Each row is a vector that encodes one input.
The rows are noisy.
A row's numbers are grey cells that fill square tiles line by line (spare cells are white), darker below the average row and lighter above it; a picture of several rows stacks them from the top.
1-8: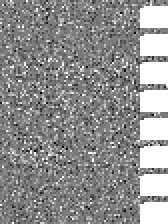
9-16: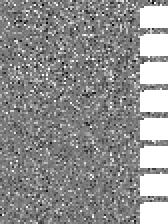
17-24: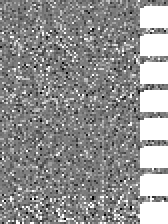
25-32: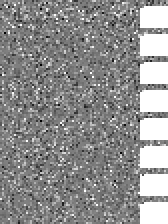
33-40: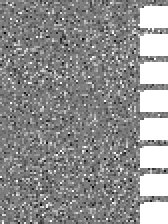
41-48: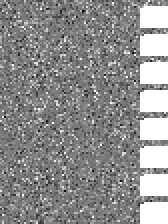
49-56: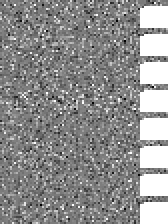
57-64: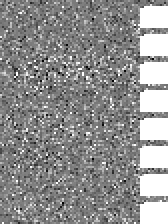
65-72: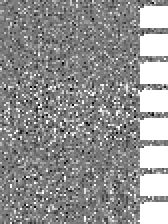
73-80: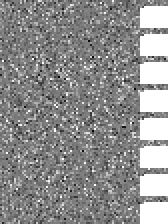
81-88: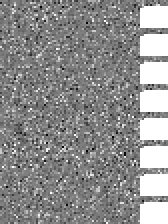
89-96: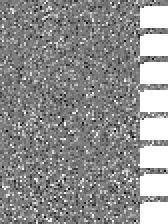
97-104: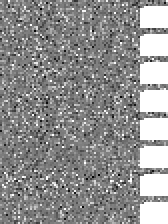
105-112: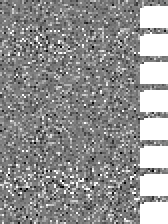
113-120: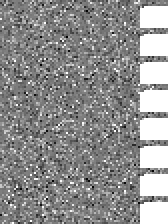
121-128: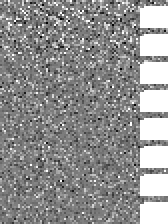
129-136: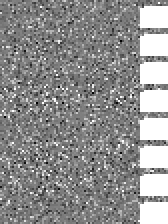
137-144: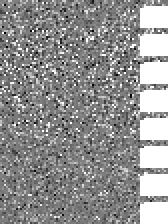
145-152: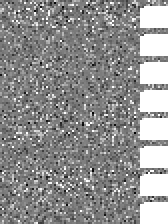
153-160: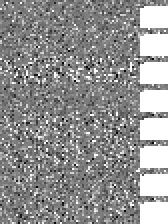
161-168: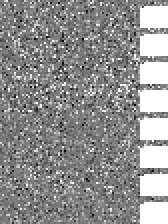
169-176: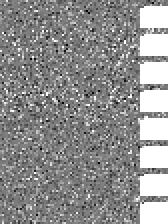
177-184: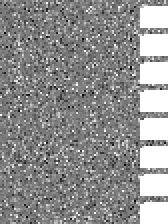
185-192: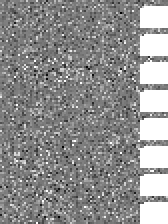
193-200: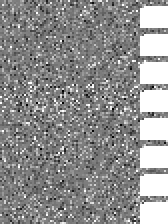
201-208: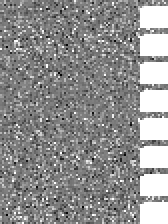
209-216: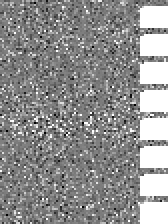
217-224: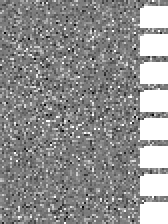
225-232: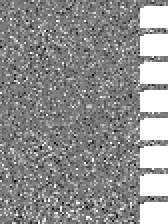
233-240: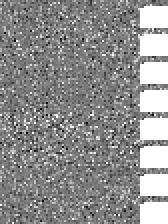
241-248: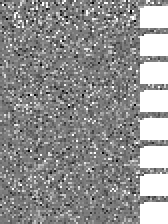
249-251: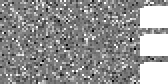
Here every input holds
one of 7 labels, together with either a fixed value, or a node of a 12-node tree.
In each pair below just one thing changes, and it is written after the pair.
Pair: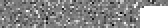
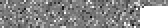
the label
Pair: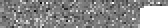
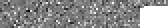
the node of the tree
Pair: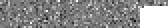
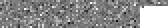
the label
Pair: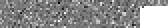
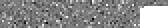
the node of the tree
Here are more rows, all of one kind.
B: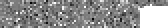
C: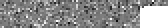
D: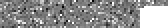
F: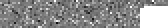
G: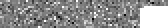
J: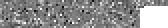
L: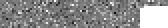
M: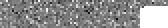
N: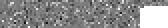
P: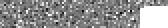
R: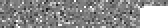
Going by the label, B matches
D, J and R.
